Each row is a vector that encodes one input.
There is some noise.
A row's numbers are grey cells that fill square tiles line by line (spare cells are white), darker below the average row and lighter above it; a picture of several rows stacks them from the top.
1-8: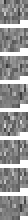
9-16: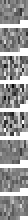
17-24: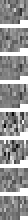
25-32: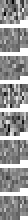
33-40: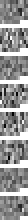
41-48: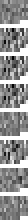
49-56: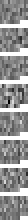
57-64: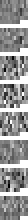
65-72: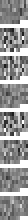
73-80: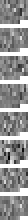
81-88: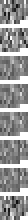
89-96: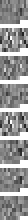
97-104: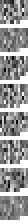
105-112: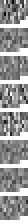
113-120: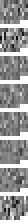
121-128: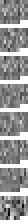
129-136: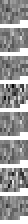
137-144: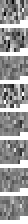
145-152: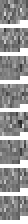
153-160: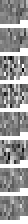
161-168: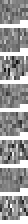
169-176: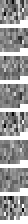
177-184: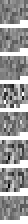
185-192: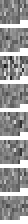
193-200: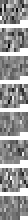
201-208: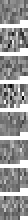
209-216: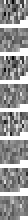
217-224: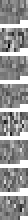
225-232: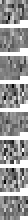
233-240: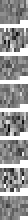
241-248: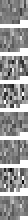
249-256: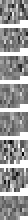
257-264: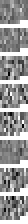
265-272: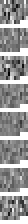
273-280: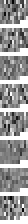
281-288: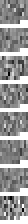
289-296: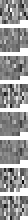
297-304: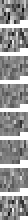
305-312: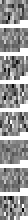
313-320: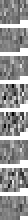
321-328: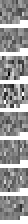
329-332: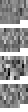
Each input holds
either a point on a 10-point line, or a list of up to two points on a 6-point circle.
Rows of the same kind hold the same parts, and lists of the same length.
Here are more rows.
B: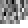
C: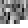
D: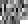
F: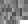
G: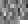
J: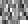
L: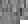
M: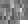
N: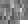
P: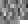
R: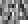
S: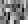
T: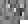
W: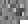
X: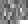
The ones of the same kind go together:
B, C, J, R, S
D
F, L, T, W
G, M, N, P, X

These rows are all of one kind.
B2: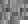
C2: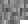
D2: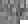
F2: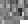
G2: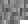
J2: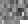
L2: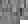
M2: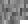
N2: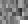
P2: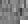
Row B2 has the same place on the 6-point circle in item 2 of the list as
L2 and P2.
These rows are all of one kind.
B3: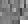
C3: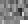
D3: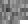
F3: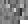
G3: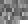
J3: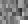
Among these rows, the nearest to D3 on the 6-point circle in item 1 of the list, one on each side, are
B3 and G3.
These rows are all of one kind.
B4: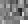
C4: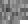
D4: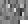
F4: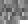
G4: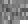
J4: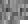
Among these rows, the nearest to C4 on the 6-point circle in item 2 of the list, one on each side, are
G4 and J4.
